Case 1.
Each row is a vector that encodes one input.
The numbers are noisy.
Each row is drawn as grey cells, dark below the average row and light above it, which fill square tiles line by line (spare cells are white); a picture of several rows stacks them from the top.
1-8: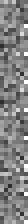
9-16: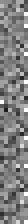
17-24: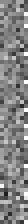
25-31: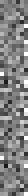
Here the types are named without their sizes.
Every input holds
a label.
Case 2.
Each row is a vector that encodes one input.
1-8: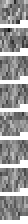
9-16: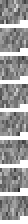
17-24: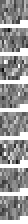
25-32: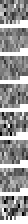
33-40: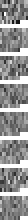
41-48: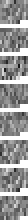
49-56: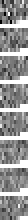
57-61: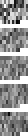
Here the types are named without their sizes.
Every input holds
a node of a tree.
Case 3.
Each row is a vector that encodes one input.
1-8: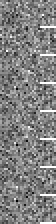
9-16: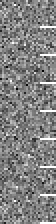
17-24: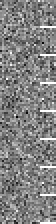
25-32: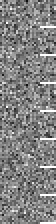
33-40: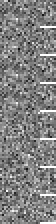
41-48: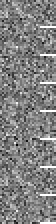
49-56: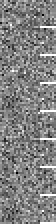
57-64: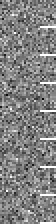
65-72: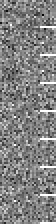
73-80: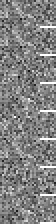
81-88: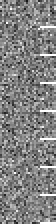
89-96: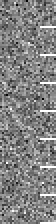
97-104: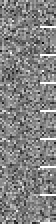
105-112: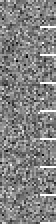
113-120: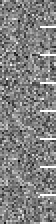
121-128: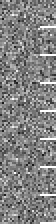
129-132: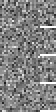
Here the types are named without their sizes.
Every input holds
a point on a circle.
